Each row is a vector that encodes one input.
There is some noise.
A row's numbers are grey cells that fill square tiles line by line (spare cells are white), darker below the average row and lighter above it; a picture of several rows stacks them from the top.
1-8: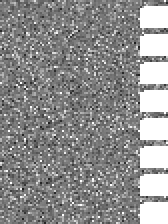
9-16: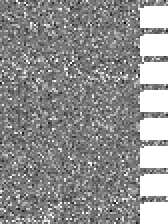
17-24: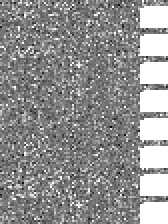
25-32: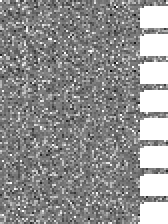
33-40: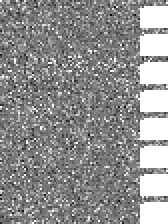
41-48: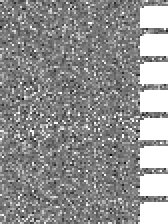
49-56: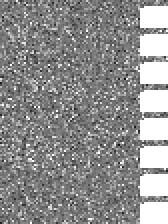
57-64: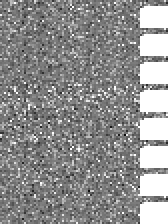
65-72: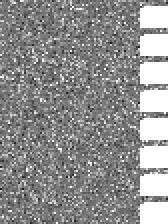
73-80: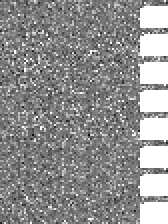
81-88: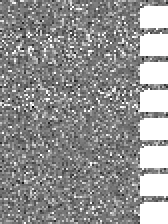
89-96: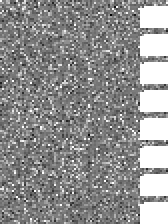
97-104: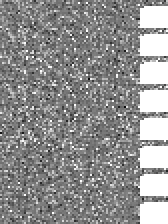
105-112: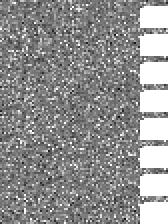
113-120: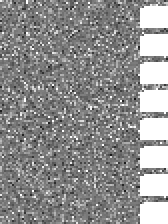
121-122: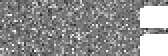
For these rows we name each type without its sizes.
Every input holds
either a point on a circle, or a point on a line.
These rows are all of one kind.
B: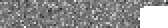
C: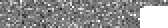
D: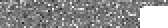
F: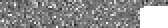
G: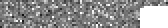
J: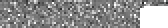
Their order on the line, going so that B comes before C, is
G, F, B, J, D, C.
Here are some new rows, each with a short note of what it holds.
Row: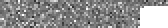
a point on a circle
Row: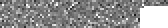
a point on a circle
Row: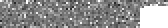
a point on a circle
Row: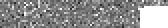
a point on a circle
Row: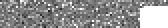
a point on a line
